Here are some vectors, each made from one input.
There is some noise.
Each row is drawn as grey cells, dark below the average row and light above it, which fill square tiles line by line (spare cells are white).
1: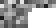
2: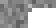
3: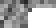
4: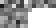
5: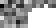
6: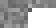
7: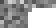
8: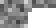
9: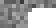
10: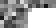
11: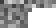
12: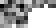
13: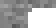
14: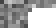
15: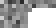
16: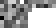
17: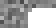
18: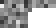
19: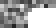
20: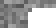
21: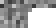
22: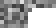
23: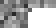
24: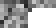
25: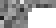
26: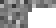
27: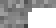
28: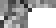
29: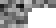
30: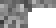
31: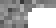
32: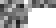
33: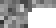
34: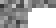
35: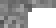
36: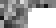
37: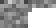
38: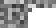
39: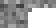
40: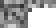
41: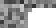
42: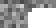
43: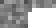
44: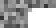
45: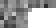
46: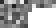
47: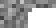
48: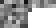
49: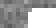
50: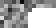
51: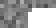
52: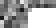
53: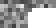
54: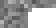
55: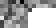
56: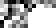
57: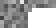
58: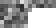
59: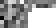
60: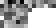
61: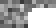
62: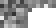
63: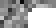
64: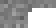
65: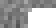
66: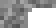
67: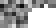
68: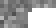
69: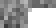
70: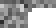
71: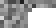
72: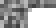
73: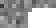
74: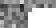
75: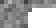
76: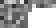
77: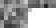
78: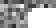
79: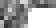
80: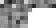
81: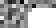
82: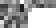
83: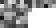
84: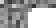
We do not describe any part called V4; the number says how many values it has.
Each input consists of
one of 6 labels, together with either a fixed value, or a true/false value and a value of V4.
